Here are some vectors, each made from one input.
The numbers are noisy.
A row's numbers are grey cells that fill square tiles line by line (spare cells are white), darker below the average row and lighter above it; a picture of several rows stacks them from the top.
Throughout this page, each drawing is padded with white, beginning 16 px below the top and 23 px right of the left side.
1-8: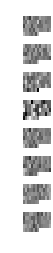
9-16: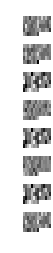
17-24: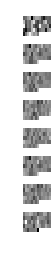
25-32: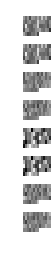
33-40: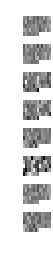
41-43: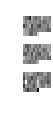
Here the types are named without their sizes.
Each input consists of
a list of points on a circle.
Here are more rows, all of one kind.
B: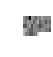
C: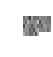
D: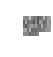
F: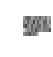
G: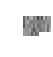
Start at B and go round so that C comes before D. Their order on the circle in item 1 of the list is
B, C, G, D, F.
